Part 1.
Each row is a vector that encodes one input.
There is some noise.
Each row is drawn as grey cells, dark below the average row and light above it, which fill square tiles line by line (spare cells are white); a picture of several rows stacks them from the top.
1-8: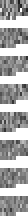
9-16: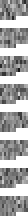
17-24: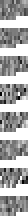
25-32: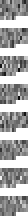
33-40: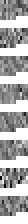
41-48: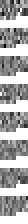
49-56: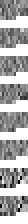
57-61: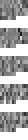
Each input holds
one of 4 labels.
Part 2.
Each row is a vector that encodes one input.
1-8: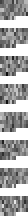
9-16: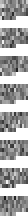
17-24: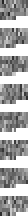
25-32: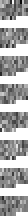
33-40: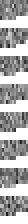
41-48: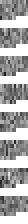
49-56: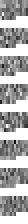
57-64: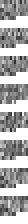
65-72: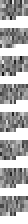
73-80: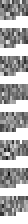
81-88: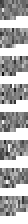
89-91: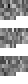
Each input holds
a point on a 5-point line and a point on a 6-point line.
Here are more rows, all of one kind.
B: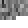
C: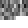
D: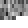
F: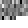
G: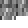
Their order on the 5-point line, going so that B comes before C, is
F, D, G, B, C.
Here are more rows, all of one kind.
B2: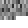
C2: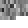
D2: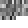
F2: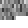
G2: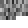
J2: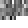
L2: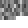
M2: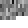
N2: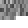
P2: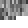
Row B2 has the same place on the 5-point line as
C2, F2, N2 and P2.
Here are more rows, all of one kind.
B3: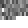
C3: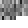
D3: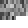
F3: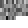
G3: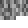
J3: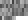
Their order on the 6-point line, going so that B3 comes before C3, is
F3, J3, B3, G3, C3, D3.
